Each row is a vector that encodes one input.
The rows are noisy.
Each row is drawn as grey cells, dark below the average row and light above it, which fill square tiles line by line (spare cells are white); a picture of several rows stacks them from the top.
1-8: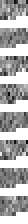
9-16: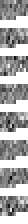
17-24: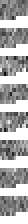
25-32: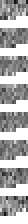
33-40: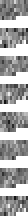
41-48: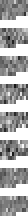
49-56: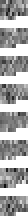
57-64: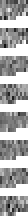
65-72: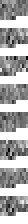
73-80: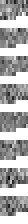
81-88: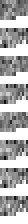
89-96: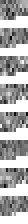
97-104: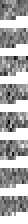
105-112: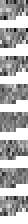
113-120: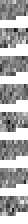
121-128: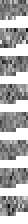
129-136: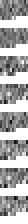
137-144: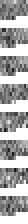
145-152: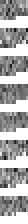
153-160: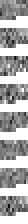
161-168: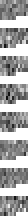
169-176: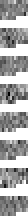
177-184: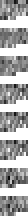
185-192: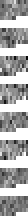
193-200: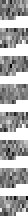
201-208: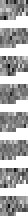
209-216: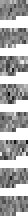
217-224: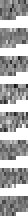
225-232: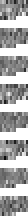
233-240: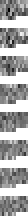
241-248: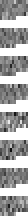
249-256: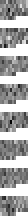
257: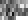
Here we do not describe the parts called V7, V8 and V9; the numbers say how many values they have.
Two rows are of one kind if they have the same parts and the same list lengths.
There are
3 kinds of row.
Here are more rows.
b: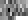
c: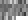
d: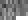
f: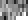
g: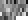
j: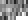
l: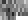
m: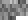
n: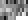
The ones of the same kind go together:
b, l
c, d, m
f, g, j, n

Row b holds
a point on each of three 5-point lines.
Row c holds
a value of V8 and a value of V9.
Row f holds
a value of V7.
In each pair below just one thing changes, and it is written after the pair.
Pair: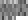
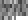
the value of V9
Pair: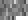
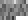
the value of V9
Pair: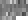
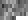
the value of V8
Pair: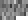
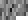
the value of V9
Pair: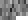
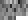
the value of V9
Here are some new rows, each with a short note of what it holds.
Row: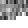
a value of V7
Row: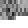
a point on each of three 5-point lines
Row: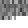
a value of V8 and a value of V9
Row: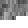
a value of V8 and a value of V9
